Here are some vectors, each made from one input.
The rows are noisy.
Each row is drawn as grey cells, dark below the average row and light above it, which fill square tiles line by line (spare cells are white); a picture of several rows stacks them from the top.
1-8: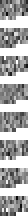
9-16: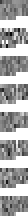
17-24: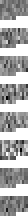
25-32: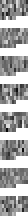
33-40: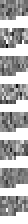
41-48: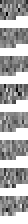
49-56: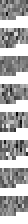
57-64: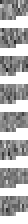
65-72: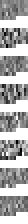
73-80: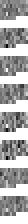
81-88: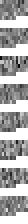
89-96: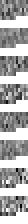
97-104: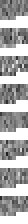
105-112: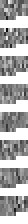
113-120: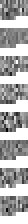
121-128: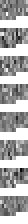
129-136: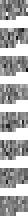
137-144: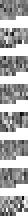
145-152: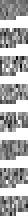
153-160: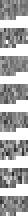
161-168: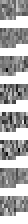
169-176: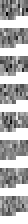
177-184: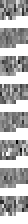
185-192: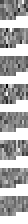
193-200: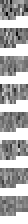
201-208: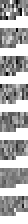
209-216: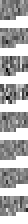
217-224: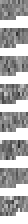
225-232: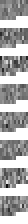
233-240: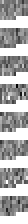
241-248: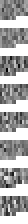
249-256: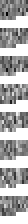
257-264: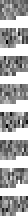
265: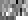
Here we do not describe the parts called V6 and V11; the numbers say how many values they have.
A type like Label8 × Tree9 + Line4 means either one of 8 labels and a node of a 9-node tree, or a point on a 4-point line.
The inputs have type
Bool × (Label10 + Line5) × V11 + V6.
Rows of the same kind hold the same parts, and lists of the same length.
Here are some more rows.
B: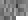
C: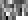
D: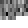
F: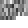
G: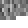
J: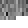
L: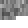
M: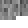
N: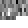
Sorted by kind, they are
B, D, G
C, F, N
J, L, M

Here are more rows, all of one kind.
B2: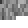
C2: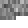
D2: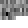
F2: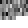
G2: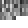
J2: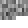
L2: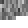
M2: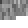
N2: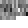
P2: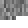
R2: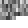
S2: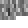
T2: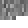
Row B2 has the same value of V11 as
F2, M2 and T2.
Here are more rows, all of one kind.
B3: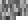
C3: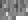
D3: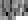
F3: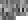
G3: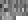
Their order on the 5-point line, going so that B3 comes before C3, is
B3, D3, G3, F3, C3.
